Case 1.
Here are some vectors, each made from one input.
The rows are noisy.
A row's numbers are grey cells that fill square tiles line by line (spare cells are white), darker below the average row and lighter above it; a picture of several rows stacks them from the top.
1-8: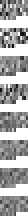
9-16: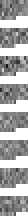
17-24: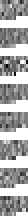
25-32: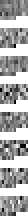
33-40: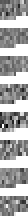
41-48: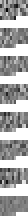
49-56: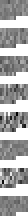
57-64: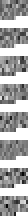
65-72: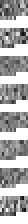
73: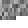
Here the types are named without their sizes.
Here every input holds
either a fixed value, or three true/false values.
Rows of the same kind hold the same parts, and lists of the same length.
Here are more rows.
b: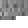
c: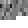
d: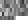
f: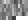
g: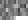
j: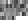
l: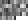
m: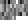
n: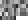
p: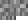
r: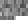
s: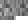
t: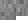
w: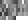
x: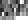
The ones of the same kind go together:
b, c, d, g, j, l, m, n, p, r, s, t, x
f, w

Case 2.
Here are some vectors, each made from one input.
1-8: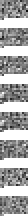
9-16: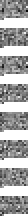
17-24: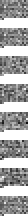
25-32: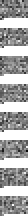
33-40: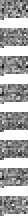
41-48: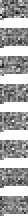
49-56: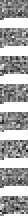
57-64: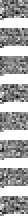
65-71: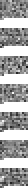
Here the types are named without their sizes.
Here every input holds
a point on a line.
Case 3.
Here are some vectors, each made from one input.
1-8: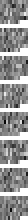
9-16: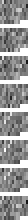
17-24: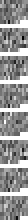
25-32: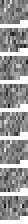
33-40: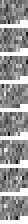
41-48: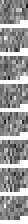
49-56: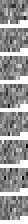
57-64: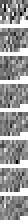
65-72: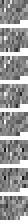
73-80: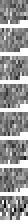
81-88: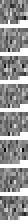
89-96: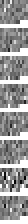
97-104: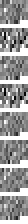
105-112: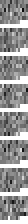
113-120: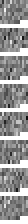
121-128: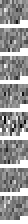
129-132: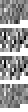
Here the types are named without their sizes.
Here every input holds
either a point on a circle, or a fixed value.
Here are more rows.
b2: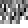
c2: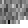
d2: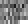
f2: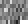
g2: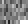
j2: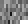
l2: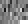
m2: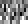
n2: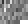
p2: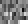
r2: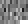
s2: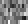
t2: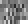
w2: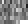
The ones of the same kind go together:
b2, m2
c2, d2, f2, g2, j2, l2, n2, p2, r2, s2, t2, w2

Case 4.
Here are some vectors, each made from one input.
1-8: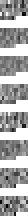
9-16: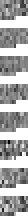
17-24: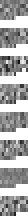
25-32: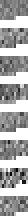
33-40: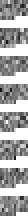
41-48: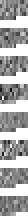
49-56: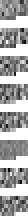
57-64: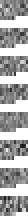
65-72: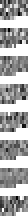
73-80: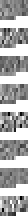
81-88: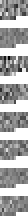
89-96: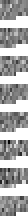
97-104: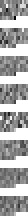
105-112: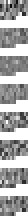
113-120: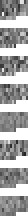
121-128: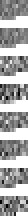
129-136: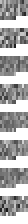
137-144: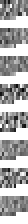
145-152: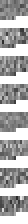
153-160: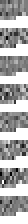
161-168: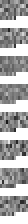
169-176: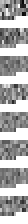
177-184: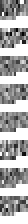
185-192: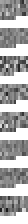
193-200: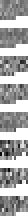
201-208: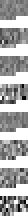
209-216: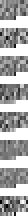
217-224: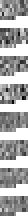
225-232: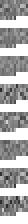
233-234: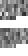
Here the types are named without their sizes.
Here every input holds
either a fixed value, or three true/false values.
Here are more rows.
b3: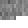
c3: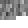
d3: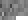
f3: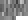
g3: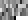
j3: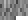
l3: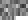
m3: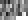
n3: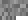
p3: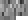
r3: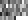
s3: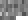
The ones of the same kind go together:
b3, c3, d3, f3, j3, l3, m3, n3, p3, s3
g3, r3

